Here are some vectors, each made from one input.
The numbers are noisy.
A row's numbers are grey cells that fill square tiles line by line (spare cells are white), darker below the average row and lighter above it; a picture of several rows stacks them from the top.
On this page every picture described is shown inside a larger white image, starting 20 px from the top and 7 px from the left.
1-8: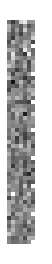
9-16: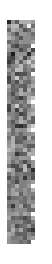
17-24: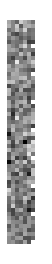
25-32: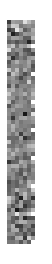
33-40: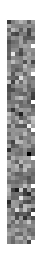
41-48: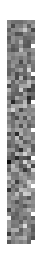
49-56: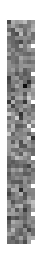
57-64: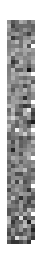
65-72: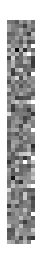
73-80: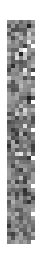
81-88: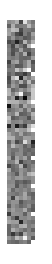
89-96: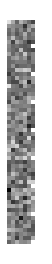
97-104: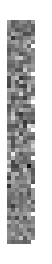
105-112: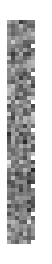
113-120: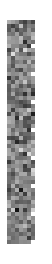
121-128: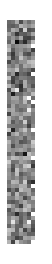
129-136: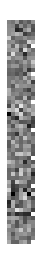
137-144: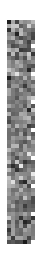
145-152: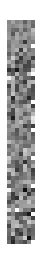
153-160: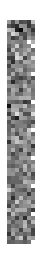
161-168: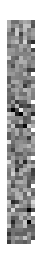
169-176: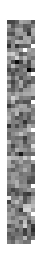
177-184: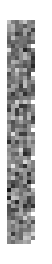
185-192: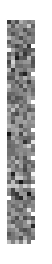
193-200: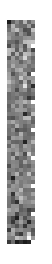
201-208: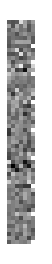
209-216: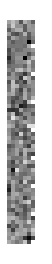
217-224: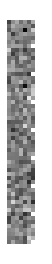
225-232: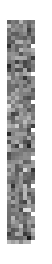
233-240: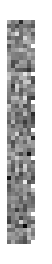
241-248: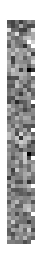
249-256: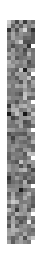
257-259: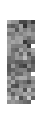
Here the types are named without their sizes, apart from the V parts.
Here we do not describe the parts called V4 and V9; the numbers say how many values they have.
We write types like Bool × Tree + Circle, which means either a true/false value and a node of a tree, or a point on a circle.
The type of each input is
(Bool × Bool × Bool + V4) × Line × (Line + V9).
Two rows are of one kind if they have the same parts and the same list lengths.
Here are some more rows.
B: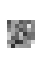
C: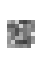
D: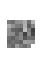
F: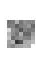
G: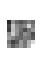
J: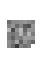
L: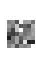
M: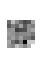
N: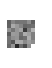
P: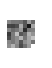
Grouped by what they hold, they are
B, D, F
C, M, N
G
J, L, P

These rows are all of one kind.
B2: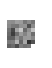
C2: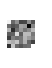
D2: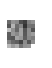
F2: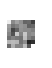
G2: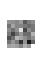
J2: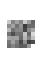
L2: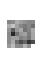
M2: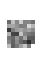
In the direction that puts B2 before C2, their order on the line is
M2, F2, J2, L2, D2, G2, B2, C2.
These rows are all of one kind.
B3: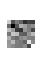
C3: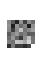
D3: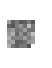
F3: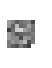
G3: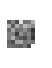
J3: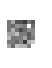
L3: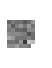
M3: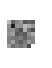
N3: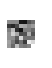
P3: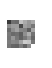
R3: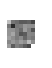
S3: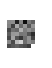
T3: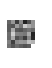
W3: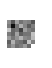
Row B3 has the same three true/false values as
M3, N3, R3 and T3.
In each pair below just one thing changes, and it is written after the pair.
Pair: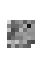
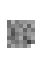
the value of V4
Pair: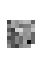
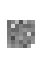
the value of V9
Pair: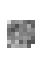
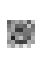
the value of V9
